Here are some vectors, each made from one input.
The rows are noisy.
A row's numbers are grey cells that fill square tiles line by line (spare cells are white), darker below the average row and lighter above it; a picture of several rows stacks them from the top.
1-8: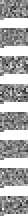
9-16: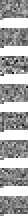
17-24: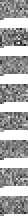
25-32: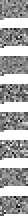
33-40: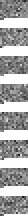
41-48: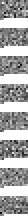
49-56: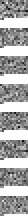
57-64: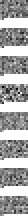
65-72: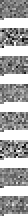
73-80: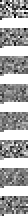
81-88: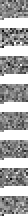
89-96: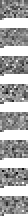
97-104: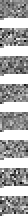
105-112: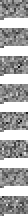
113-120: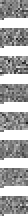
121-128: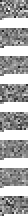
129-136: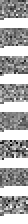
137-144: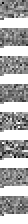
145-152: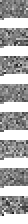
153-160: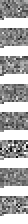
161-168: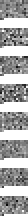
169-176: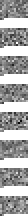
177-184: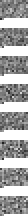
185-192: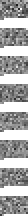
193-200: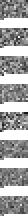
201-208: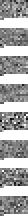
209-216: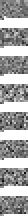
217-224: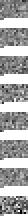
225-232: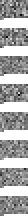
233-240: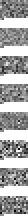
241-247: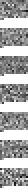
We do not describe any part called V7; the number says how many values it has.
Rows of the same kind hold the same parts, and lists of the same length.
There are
5 kinds of row.
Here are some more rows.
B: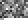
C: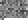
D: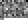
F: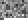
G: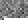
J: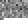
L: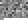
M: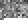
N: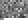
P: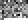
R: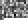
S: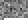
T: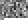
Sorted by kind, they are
B, C, D, G, N
F
J
L, P, S, T
M, R

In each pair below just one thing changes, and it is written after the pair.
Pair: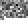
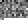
the place on the 10-point line
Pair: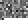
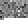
the place on the 10-point line
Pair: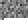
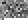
the place on the 10-point line
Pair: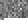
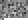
the value of V7
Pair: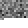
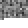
the place on the 10-point line
